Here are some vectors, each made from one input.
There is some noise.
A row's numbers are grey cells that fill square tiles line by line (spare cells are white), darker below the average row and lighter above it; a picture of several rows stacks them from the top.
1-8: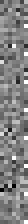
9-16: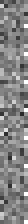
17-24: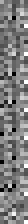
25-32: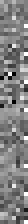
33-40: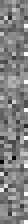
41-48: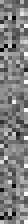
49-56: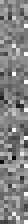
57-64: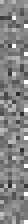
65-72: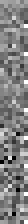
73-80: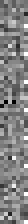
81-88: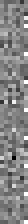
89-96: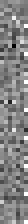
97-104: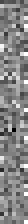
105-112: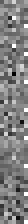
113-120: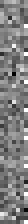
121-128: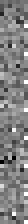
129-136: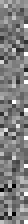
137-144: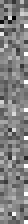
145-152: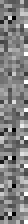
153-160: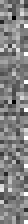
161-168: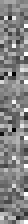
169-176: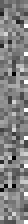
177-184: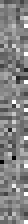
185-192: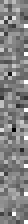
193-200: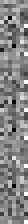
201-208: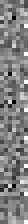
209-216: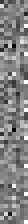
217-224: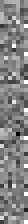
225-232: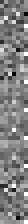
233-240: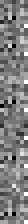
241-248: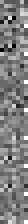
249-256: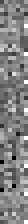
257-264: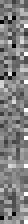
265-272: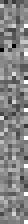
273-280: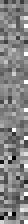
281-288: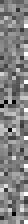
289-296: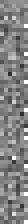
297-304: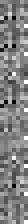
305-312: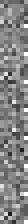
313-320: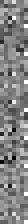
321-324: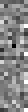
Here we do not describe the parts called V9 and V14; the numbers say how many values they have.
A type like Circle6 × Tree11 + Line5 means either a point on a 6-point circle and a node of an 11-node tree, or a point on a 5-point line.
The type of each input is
Line17 × (Line19 + V14) + V9.
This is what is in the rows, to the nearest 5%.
About 75% of them hold a point on a 17-point line, together with either a point on a 19-point line, or a value of V14. The rest hold a value of V9.
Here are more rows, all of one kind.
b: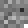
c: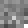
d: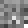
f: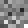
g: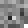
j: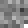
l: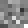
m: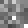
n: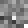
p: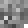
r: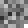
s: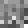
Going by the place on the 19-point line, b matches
c, j and s.
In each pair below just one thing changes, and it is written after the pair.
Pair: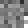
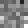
the place on the 17-point line
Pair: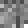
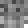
the value of V14
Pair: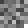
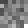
the value of V14
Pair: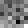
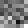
the place on the 17-point line
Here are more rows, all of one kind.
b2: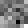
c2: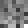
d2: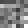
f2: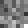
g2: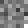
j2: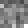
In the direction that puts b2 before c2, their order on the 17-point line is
j2, d2, g2, b2, c2, f2.
